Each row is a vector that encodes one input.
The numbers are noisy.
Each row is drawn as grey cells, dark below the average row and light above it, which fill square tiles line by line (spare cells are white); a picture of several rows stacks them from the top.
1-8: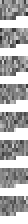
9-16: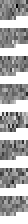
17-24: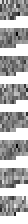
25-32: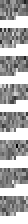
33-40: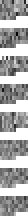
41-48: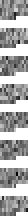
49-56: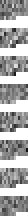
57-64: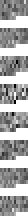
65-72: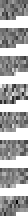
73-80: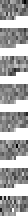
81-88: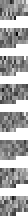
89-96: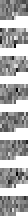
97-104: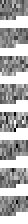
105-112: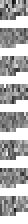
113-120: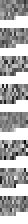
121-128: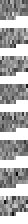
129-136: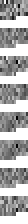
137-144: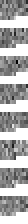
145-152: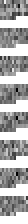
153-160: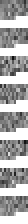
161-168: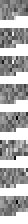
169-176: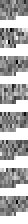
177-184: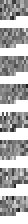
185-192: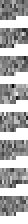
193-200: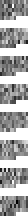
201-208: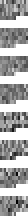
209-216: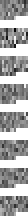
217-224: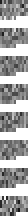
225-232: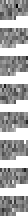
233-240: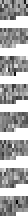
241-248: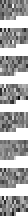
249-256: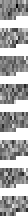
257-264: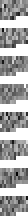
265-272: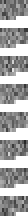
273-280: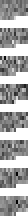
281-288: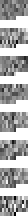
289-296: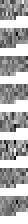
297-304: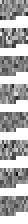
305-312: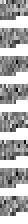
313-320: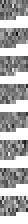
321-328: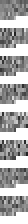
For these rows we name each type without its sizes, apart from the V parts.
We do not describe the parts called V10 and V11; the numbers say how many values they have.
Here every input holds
either a value of V10 and a value of V11, or a list of points on a line.
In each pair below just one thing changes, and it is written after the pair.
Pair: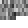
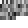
the value of V10
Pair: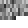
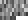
the value of V11
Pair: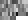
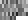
the value of V11
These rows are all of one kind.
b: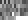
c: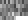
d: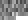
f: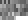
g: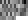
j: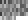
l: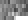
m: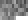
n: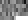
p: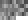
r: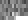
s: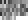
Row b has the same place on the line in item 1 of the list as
g and r.
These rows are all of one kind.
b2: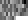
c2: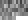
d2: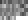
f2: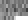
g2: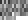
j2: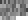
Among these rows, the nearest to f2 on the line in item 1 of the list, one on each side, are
c2 and j2.
